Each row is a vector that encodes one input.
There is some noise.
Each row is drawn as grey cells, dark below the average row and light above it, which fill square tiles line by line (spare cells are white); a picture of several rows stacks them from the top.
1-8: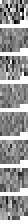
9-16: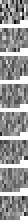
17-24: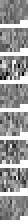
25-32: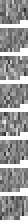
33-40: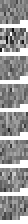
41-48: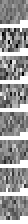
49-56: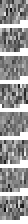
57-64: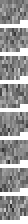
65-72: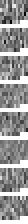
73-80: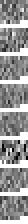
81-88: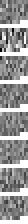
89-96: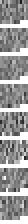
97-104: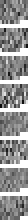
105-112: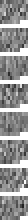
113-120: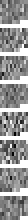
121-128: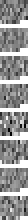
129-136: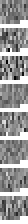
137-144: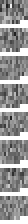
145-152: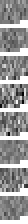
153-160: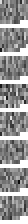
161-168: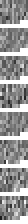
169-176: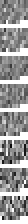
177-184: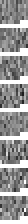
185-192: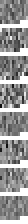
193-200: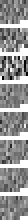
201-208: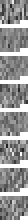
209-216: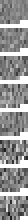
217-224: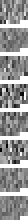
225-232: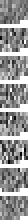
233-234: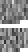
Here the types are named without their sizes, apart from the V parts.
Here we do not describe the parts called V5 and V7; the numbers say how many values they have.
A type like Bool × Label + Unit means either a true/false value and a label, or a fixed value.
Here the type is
(Line + V7) × V5 + List(Circle).
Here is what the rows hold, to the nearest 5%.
About 70% of them hold a value of V5, together with either a point on a line, or a value of V7. The rest are lists of points on a circle.
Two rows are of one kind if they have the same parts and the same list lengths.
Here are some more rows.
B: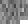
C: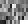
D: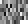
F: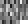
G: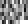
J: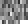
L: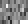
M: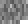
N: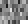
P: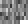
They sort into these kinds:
B, C, M, P
D, L
F
G, J
N

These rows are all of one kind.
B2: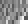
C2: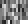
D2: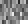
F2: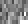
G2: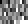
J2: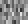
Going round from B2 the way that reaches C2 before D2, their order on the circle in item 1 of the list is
B2, F2, G2, C2, D2, J2.
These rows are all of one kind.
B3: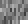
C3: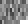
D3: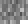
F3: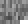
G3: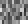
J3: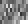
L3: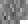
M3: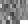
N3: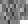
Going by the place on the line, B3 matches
F3, G3 and N3.
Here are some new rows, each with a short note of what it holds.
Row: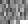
a point on a line and a value of V5
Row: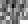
the empty list
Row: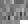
a value of V5 and a value of V7
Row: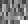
a list of one item
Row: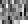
a value of V5 and a value of V7
